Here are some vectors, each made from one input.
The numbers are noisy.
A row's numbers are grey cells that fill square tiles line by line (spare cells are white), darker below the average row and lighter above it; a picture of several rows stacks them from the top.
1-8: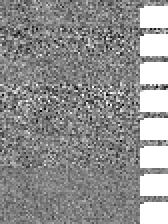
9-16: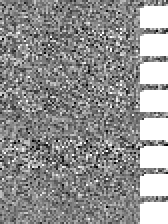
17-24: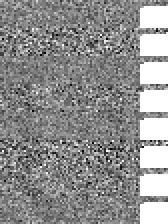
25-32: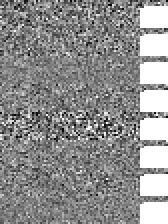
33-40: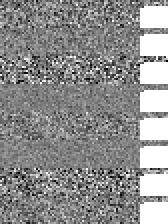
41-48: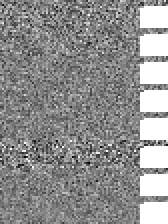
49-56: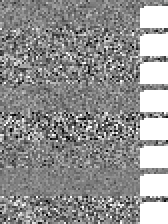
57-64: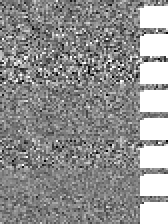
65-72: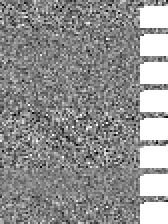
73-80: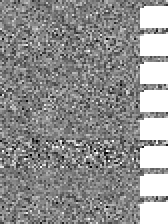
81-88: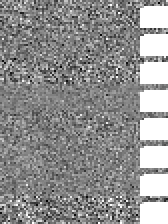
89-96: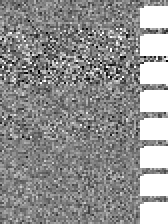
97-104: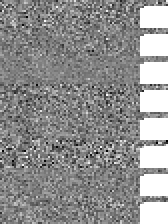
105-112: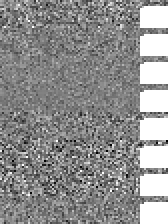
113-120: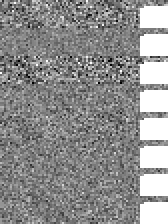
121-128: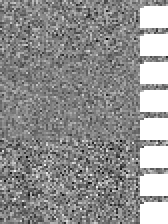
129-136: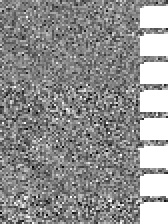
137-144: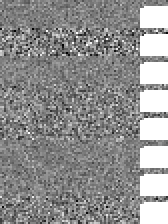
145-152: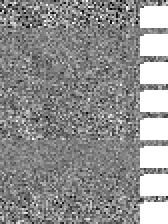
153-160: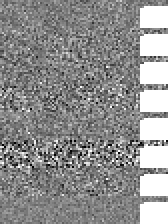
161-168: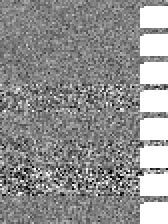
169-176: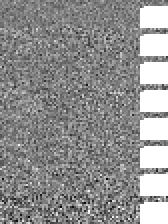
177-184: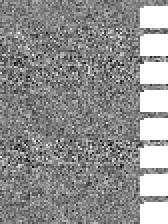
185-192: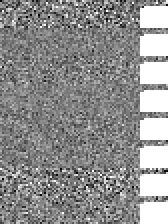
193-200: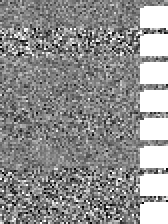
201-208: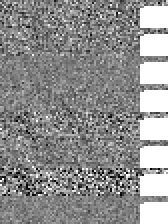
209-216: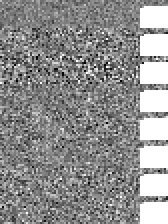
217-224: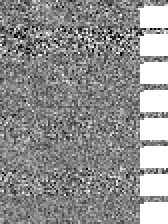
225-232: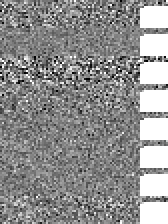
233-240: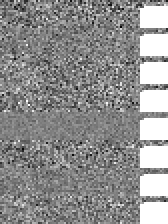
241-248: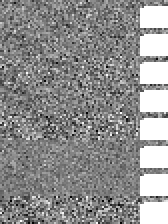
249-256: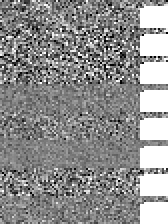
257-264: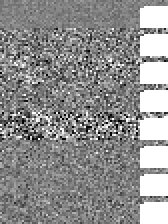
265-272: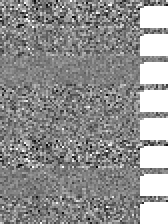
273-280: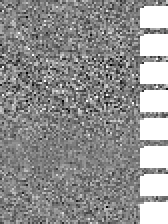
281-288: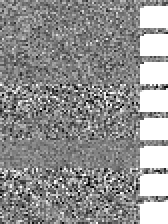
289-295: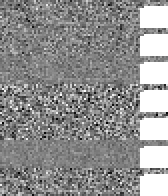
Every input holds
either a point on a 15-point line, or a list of up to two points on a 6-point line.
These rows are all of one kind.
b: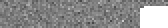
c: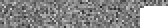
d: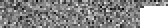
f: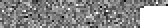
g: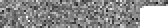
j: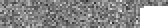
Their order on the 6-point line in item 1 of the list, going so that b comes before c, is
j, g, b, c, f, d.
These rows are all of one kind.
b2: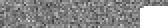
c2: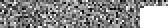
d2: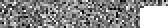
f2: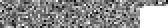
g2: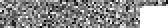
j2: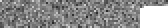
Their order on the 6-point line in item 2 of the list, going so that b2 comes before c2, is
j2, b2, d2, g2, f2, c2.
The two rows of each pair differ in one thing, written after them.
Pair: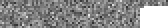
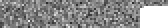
the place on the 6-point line in item 1 of the list
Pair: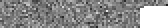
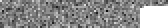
the place on the 6-point line in item 2 of the list
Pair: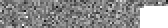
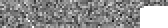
the place on the 6-point line in item 2 of the list
